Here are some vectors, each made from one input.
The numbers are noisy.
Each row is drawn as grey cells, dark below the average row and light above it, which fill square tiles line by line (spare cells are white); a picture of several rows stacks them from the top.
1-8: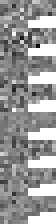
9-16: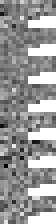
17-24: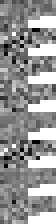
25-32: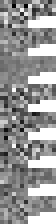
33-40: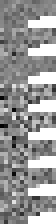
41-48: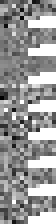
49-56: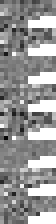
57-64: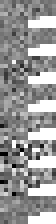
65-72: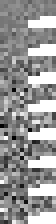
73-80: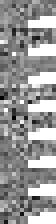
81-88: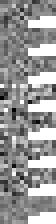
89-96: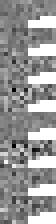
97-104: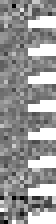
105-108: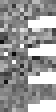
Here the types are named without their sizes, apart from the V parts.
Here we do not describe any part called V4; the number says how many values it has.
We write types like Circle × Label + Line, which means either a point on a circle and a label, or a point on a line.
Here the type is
(Circle + Unit) × Line × V4.
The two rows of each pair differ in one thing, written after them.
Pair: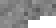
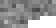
the value of V4
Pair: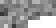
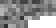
the value of V4
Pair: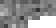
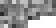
the value of V4
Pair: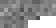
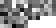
the place on the line
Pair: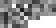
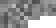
the place on the circle
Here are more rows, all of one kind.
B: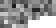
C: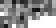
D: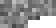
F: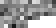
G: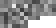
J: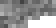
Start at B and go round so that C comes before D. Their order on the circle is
B, J, F, G, C, D.
